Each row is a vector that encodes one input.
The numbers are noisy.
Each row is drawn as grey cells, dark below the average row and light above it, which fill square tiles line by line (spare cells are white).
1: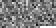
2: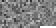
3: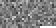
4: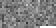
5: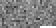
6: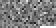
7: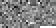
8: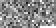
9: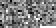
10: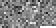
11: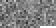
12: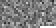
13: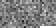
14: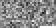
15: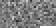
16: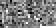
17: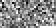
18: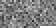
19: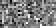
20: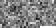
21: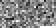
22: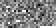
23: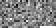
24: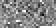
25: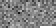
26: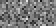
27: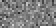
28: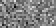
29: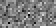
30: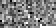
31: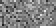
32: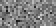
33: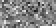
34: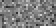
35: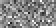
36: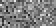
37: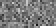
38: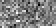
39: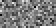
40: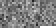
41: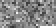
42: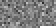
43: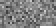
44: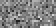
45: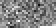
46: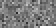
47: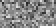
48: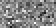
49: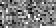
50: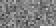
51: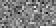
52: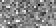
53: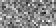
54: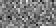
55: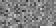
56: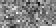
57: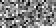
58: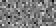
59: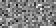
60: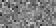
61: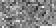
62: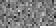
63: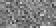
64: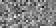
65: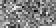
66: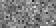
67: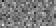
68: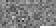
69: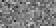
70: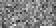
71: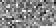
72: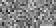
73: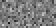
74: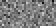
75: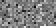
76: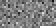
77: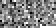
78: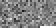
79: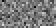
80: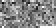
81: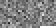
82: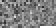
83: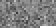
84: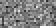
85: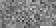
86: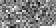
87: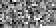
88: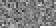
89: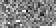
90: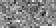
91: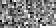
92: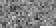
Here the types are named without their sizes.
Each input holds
either a node of a tree, or a list of points on a circle.
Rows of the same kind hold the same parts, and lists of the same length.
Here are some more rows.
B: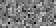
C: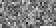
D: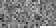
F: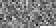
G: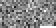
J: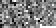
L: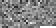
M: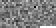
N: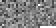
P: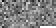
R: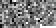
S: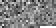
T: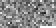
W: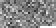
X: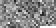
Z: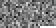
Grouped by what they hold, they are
B, L, N, P, S, Z
C, D, F, G, M
J, R
T, W, X

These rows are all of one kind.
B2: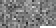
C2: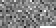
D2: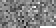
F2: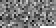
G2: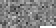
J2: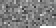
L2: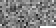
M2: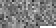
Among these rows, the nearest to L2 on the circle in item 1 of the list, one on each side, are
F2 and G2.
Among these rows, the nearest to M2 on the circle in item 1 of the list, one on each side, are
B2 and C2.
